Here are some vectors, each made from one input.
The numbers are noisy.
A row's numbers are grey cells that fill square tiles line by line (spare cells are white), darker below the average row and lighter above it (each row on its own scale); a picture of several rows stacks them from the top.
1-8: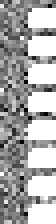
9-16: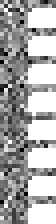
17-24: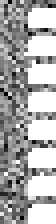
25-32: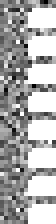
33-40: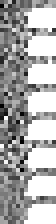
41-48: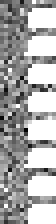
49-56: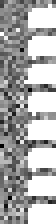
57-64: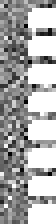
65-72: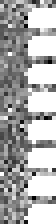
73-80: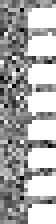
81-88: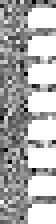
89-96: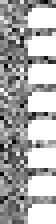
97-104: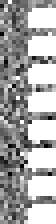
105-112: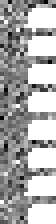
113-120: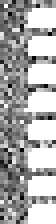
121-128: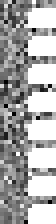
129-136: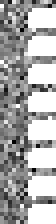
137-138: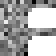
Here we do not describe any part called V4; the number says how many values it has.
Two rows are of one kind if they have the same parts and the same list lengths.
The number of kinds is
4.
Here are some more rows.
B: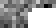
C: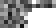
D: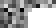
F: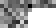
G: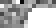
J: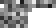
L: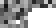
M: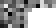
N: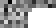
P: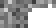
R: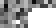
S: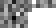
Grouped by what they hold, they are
B, C, D, M
F, N
G, J, P, S
L, R

